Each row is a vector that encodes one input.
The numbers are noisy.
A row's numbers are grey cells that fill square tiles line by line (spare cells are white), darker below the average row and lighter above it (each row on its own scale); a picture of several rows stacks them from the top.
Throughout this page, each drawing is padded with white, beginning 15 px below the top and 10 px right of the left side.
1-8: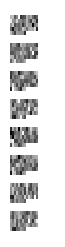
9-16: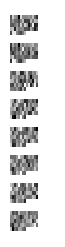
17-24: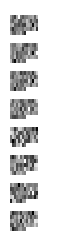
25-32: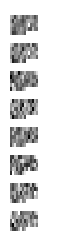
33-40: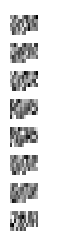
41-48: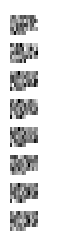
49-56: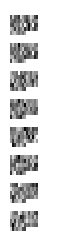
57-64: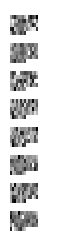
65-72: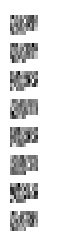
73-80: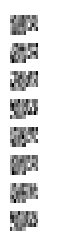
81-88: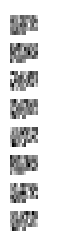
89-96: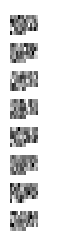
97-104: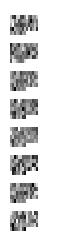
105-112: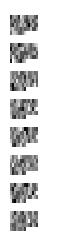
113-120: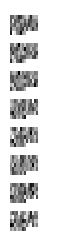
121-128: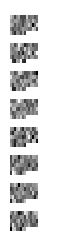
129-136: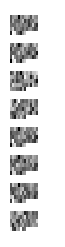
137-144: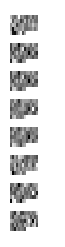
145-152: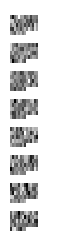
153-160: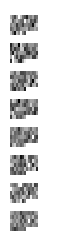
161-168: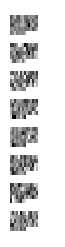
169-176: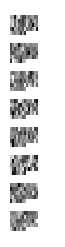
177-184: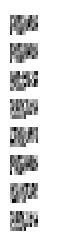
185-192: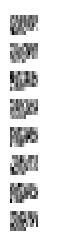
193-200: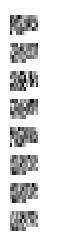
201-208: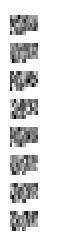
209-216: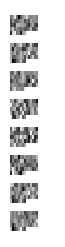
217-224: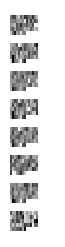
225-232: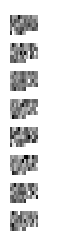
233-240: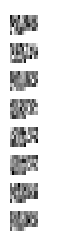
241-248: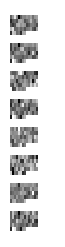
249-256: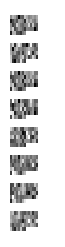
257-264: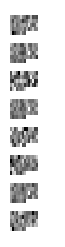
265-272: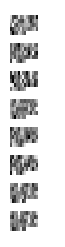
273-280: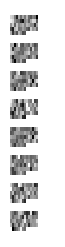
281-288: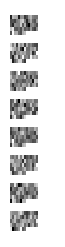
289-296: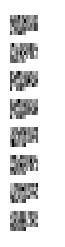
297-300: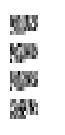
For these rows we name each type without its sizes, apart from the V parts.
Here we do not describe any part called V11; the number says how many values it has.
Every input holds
a list of items, each a true/false value and a value of V11.
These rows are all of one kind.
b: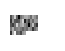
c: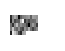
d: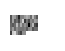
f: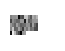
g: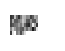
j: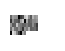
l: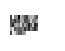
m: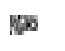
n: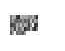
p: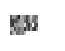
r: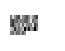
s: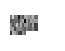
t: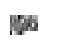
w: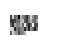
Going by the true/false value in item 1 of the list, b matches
g, n, p and r.
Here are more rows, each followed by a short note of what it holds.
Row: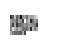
the empty list
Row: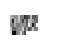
a list of two items
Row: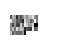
the empty list
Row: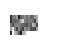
a list of one item
